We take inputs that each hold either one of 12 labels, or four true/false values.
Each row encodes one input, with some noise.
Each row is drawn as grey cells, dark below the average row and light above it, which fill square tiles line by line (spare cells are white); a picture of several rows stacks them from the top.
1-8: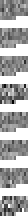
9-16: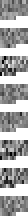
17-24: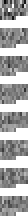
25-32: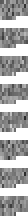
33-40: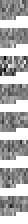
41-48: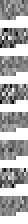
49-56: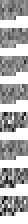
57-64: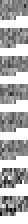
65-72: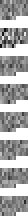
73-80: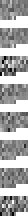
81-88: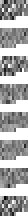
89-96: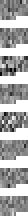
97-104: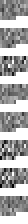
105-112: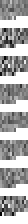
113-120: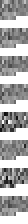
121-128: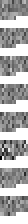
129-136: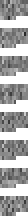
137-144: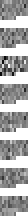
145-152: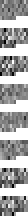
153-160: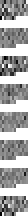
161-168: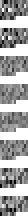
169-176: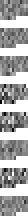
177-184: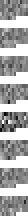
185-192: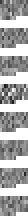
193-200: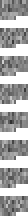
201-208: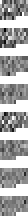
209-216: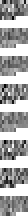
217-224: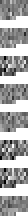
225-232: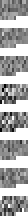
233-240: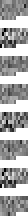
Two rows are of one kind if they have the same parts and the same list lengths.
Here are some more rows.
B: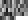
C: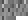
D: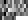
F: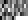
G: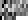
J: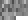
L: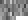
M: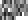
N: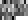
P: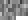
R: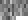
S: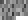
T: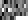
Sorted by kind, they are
B, D, F, G, M, N, T
C, J, L, P, R, S

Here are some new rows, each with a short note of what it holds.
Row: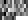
one of 12 labels
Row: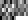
one of 12 labels
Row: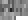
four true/false values
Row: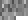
four true/false values
